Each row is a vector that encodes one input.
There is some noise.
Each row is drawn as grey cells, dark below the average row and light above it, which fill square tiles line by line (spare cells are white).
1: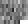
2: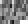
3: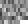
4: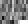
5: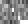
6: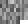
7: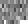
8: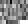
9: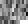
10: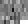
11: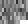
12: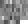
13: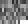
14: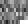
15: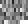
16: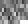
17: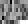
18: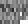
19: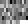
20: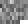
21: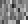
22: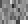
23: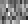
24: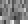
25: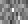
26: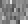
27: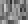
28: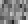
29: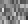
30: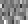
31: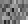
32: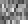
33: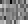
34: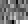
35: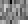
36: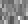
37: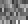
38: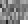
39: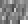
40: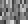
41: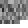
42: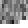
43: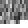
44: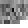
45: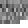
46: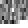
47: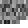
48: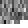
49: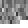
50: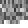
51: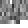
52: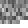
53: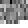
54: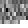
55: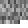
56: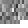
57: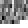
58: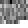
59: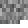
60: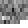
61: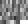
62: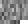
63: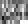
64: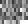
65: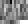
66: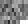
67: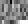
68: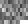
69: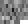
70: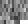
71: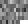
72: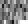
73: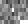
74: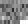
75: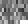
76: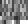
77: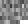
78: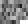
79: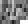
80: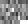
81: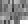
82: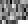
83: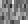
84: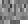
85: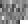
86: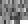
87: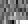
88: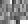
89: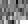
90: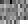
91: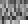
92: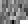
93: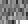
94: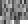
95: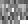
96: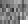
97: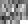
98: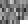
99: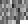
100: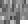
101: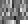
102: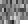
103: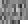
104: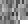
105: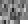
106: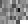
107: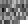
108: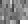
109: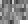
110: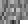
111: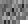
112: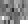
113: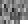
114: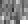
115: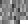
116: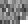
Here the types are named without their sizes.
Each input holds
a point on a line, together with either a point on a line, or a node of a tree.
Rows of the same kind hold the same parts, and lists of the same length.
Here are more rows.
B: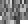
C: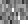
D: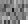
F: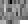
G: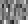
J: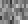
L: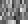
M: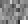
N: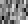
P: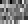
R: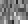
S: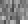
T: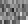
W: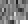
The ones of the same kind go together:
B, D, L, M, S, T
C, F, G, J, N, P, R, W

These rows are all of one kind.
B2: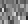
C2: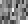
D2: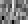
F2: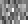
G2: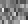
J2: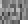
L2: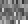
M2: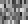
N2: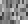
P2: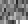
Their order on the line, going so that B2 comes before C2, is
M2, F2, G2, B2, L2, J2, N2, P2, C2, D2.
